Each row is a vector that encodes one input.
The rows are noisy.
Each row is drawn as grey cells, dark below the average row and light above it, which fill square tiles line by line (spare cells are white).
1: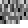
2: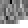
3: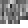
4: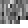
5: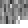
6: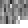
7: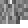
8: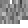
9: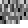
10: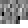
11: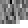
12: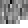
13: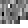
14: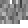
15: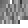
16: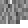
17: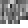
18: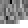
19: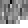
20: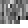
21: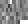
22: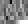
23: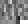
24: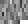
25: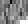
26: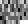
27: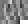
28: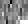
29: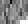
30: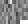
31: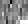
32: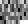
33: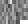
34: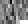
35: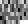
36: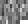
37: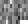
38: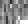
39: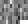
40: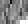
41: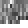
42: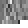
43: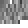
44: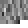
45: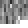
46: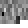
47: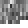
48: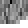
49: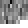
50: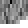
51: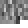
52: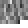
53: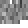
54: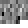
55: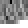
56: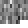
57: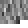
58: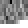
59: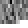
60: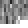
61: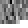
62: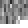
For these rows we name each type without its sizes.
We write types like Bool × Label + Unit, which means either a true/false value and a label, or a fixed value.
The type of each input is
List(Line).
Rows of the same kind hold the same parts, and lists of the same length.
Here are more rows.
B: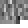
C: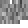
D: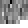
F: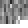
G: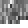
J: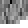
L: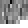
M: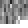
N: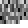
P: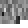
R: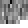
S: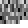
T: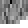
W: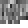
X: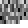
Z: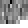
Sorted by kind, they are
B, C, G, P, W
D, F, J, L, M, R, T, Z
N, S, X

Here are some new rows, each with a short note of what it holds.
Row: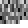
the empty list
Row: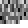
the empty list
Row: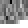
a list of one item
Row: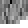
a list of one item
